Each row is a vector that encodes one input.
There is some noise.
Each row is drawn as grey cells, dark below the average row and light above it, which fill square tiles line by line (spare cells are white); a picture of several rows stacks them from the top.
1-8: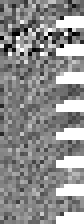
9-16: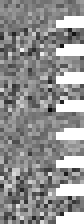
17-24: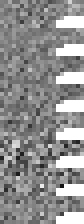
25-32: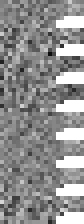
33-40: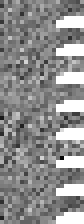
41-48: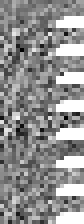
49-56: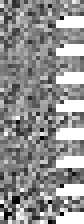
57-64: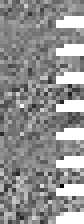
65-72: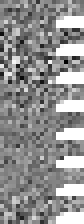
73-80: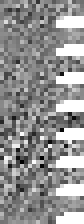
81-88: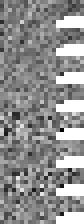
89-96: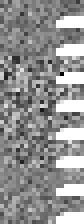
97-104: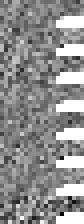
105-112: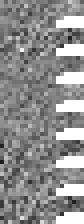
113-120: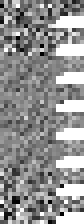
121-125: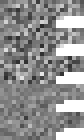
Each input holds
a point on a 15-point line.
